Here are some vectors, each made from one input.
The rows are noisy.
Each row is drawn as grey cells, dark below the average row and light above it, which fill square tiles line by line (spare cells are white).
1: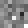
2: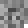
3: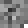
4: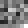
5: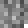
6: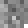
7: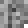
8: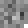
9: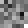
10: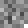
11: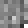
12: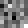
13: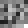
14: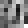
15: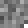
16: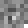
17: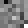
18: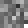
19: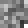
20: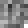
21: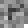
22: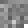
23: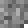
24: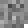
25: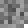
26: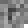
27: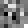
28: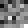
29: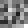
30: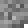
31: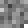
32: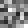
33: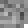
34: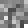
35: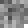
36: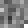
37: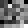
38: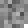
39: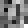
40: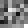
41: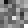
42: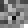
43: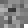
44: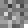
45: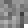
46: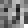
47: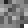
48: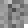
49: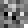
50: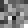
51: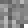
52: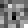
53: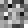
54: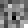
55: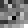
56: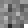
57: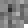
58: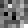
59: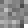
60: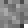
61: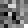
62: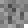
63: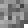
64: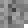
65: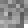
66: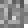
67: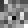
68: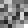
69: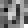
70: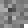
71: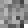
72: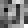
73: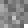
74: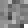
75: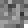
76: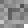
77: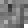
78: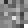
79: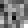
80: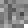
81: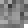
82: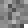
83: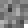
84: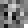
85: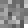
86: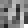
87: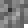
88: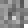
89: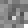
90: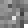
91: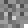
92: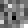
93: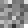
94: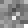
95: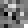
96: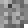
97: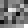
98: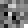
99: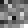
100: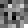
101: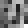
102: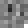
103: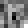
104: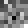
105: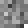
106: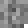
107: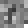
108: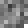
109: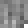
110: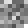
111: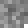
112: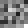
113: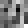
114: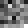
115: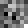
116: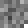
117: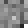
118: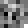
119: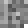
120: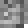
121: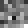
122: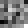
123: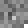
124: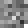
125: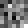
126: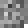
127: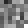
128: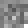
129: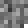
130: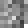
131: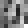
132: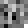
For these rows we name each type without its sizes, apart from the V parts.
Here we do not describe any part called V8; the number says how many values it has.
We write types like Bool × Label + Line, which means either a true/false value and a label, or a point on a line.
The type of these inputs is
Bool × V8 + Line.
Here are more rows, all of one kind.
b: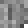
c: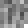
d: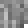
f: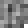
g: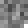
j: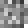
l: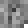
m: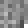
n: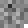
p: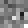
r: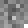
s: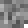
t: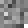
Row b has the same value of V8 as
c, d and m.
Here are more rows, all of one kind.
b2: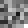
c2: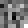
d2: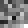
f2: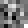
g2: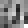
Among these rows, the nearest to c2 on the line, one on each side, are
d2 and f2.
